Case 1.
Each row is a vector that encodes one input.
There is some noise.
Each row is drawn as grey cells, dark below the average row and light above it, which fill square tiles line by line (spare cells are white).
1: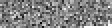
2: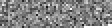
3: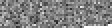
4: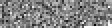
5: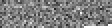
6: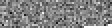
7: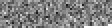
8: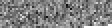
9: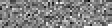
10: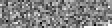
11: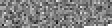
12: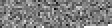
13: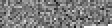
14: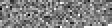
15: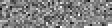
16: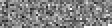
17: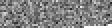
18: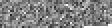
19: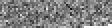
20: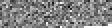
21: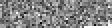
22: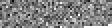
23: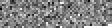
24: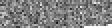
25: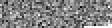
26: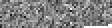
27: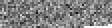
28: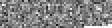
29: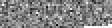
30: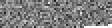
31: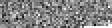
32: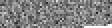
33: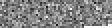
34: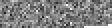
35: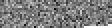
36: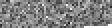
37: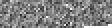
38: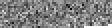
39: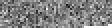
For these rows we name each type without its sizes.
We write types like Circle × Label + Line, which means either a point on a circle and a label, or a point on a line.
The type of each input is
Line.
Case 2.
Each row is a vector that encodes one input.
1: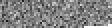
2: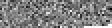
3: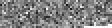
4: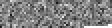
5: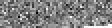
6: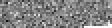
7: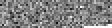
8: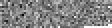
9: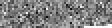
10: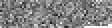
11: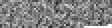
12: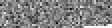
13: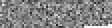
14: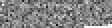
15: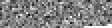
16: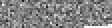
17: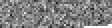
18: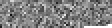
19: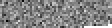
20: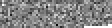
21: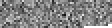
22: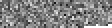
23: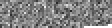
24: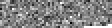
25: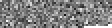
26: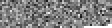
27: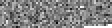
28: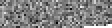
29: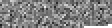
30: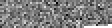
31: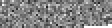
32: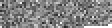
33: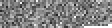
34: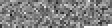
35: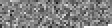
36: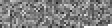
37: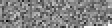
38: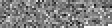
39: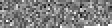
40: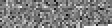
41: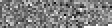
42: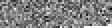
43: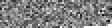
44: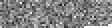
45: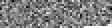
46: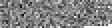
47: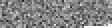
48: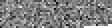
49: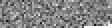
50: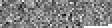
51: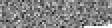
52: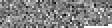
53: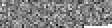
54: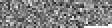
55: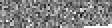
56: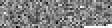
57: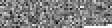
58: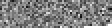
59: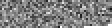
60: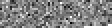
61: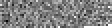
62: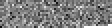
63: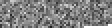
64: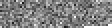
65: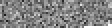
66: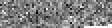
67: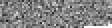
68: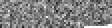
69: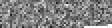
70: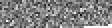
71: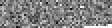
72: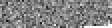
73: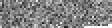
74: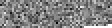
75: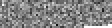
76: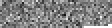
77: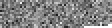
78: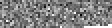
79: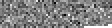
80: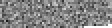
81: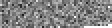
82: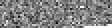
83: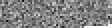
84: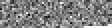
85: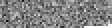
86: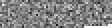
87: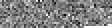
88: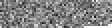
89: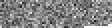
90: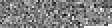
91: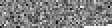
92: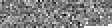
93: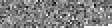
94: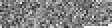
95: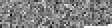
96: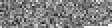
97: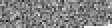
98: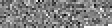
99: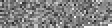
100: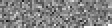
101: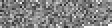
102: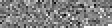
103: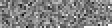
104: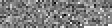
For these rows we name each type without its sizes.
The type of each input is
Circle.
